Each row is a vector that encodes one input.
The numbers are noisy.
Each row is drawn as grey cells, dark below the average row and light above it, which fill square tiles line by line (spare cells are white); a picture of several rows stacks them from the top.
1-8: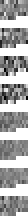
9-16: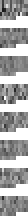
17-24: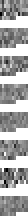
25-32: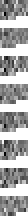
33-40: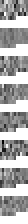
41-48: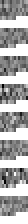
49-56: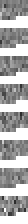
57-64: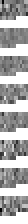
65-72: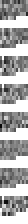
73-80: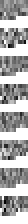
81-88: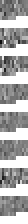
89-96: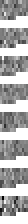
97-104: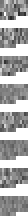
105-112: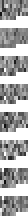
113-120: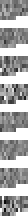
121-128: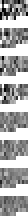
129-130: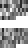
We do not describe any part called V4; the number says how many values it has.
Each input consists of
a point on a 7-point line, together with either a fixed value, or four true/false values and a value of V4.
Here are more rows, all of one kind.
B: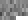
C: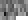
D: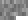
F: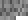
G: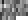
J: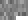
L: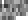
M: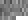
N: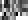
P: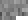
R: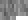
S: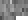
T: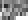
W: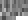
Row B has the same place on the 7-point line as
D, L and M.
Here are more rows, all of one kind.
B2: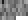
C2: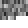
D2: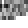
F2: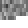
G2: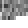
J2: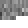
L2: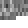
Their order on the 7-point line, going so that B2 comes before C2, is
J2, D2, F2, G2, B2, C2, L2.
